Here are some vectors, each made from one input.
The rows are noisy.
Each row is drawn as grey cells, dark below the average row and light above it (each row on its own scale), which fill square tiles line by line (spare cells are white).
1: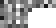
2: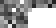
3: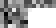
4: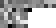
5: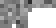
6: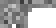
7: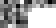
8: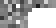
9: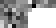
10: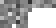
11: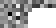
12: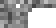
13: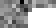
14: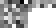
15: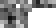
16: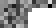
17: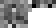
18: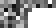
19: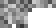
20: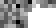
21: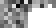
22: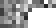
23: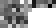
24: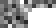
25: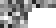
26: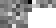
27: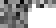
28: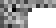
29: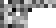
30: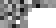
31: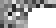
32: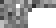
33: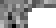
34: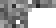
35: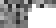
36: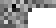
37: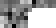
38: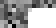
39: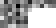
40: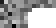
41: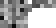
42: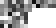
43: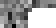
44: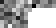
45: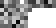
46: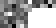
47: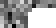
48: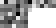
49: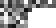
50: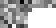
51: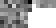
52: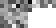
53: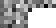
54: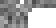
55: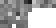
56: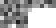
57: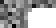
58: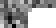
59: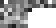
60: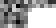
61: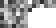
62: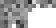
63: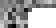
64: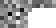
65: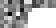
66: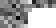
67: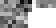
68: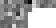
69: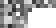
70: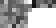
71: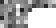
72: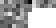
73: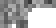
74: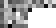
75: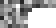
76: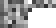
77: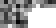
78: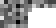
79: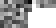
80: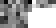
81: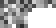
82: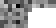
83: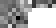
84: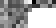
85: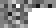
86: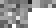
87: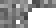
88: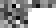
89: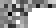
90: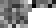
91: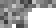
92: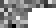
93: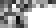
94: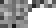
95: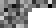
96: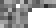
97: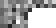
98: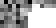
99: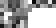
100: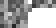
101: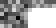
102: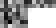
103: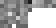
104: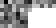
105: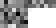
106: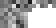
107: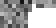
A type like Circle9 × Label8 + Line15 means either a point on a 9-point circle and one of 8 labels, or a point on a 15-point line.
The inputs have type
Line5 × Line5 × (Line5 + Line8).
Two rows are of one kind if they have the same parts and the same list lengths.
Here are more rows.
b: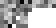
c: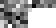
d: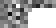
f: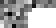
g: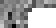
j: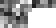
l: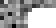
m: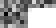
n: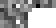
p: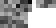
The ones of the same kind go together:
b, m, p
c, d, f, g, j, l, n

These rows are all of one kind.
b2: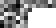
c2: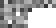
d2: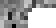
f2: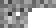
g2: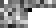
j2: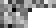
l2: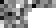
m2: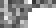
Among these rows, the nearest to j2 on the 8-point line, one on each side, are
c2 and f2.
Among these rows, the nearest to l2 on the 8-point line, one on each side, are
c2 and d2.
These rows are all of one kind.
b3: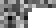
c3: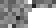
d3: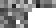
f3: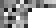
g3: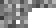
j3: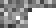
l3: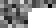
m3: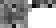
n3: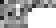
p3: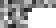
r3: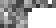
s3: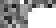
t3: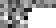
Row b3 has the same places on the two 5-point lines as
d3 and m3.
